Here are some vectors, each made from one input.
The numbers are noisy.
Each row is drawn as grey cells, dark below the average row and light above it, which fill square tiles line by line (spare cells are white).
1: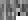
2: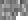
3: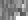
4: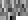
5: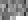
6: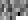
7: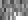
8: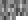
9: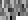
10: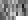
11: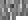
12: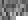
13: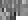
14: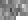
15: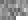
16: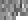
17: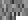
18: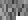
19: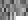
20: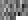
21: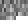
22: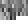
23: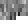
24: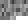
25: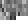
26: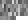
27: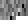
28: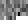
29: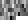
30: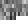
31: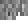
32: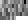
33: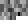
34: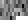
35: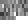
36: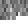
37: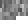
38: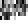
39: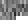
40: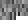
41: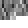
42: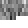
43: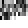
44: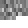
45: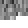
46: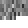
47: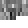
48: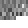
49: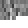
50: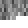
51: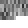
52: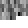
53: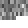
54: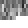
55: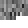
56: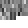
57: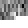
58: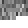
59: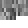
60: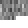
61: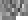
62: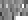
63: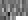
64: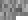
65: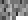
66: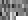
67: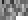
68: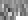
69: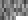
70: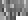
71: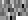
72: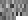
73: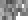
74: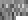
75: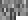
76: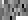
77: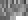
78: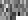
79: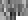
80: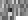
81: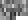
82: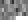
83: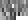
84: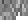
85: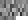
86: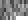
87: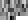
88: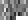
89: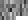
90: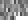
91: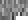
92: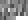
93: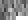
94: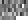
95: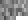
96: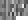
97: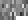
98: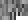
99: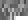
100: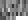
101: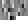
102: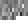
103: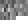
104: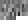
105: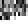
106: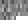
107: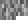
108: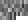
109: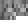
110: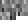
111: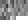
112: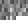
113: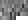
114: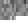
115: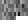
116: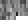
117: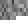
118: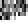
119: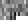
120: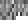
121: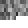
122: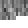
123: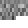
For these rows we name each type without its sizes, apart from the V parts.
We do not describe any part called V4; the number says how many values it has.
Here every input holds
a list of items, each a true/false value and a value of V4.
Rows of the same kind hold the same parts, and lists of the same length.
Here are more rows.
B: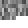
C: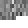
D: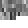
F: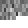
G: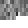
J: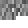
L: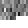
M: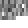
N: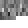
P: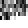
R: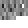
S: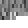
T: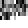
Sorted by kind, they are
B, C, F, G, J, M, N, R, S
D, L
P, T

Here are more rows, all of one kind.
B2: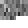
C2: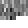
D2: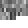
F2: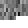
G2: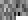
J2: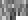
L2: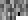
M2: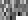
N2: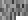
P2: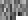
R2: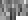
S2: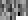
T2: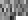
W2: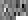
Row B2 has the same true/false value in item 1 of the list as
F2, G2, N2 and W2.
